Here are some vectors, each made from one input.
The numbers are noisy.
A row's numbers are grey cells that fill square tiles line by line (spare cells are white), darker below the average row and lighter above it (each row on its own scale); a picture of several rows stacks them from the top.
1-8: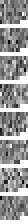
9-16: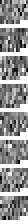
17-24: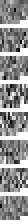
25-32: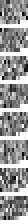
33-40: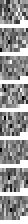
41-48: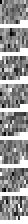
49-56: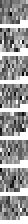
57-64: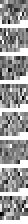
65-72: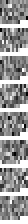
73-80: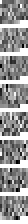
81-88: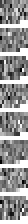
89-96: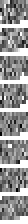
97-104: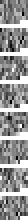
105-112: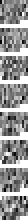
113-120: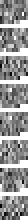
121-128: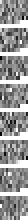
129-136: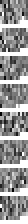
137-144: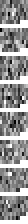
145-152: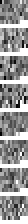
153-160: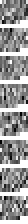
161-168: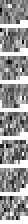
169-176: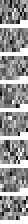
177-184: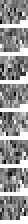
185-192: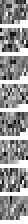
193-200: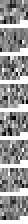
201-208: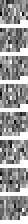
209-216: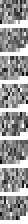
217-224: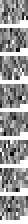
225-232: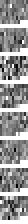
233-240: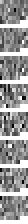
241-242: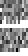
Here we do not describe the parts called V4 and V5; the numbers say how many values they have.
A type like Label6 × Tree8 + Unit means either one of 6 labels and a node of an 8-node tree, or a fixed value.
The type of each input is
(Line7 + Line9) × (Tree10 + V5) + V4.
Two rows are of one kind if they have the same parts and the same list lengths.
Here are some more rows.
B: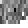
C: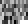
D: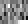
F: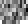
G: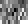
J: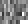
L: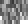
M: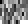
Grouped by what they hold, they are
B
C, L, M
D
F, G
J

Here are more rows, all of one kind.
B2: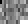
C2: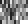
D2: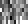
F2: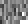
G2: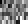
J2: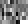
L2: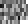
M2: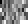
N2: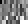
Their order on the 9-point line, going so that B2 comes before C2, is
M2, B2, N2, G2, J2, L2, D2, F2, C2.
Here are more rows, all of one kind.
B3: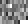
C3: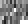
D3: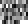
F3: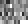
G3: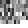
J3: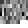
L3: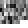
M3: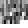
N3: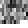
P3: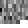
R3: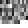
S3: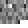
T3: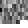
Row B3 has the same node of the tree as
L3, M3, P3 and T3.
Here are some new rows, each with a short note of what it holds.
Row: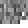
a point on a 9-point line and a node of a 10-node tree
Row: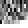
a point on a 9-point line and a value of V5
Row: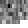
a point on a 9-point line and a value of V5
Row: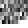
a point on a 7-point line and a value of V5
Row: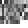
a point on a 9-point line and a node of a 10-node tree
